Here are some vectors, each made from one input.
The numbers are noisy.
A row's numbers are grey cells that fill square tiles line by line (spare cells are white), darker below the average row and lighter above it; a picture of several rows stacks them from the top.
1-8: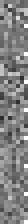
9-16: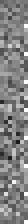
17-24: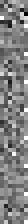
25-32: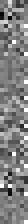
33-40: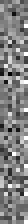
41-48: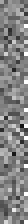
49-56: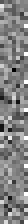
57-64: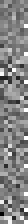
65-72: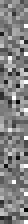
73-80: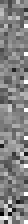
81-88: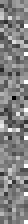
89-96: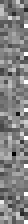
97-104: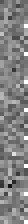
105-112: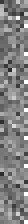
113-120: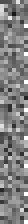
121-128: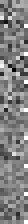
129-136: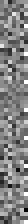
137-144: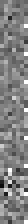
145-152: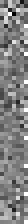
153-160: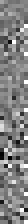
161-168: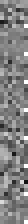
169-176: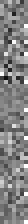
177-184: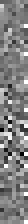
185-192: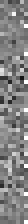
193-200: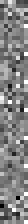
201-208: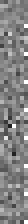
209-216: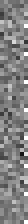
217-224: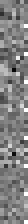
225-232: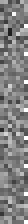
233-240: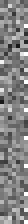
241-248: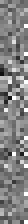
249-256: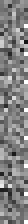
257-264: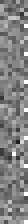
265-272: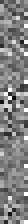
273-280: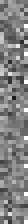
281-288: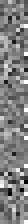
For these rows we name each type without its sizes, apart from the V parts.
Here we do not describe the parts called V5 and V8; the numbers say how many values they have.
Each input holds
a true/false value and a value of V5, together with either a point on a line, or a value of V8.
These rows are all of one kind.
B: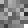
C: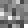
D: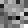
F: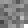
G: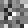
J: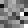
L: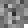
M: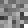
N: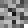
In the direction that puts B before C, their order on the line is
G, M, D, N, J, B, C, L, F.
